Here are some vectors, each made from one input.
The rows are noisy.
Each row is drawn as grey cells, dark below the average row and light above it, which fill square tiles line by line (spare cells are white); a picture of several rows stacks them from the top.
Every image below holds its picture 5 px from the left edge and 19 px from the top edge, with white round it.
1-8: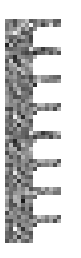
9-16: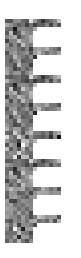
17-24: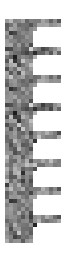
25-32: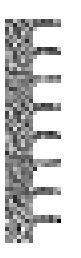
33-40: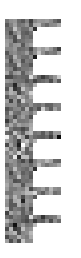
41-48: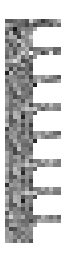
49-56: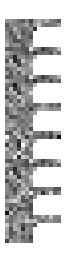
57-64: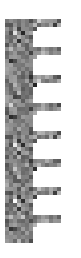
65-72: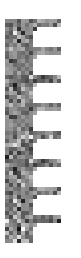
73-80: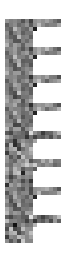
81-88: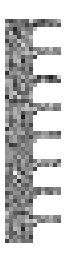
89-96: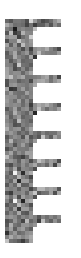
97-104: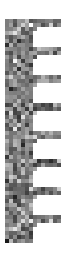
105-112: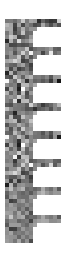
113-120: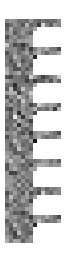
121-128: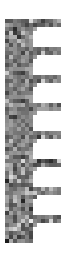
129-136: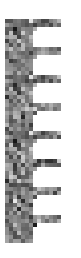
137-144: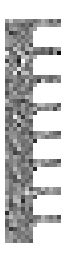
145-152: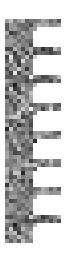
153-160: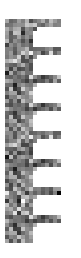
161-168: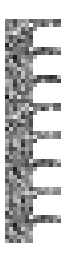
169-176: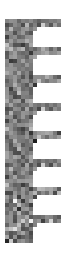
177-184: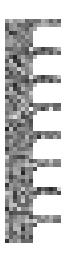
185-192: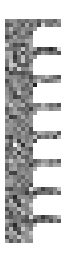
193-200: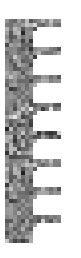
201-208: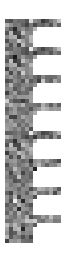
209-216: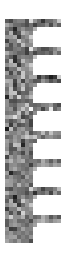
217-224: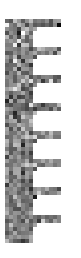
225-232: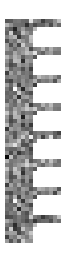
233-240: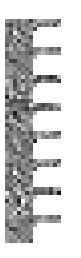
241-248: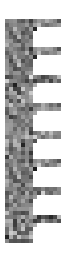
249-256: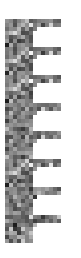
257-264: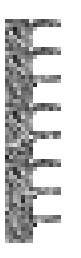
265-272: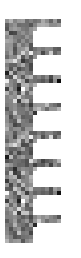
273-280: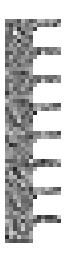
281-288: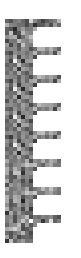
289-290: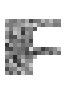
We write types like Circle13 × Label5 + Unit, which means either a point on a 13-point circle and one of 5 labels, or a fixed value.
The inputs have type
Line10.
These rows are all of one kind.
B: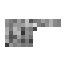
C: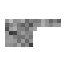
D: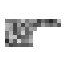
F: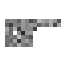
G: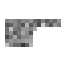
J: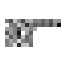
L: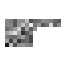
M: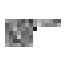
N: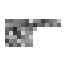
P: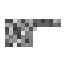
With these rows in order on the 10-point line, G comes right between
C and D.
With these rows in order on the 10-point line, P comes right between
J and N.
